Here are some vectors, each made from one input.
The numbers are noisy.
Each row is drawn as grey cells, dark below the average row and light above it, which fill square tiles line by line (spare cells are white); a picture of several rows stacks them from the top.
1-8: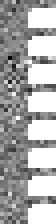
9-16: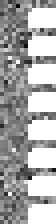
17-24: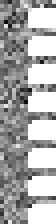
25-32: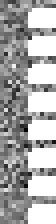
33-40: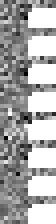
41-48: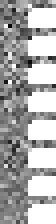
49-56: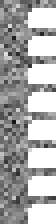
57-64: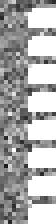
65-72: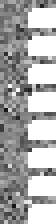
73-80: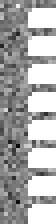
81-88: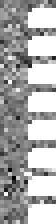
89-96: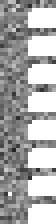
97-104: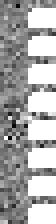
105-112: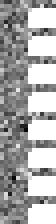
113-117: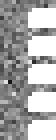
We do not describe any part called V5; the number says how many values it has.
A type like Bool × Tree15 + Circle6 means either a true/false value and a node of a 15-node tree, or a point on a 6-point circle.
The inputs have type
List2(Bool × V5).
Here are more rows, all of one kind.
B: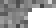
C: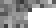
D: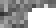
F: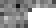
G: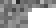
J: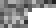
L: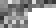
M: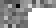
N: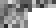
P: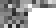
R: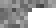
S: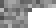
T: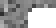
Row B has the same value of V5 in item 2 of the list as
C, G, N and T.
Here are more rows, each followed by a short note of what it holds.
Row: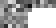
a list of one item
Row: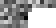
the empty list
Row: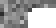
a list of two items
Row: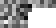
the empty list
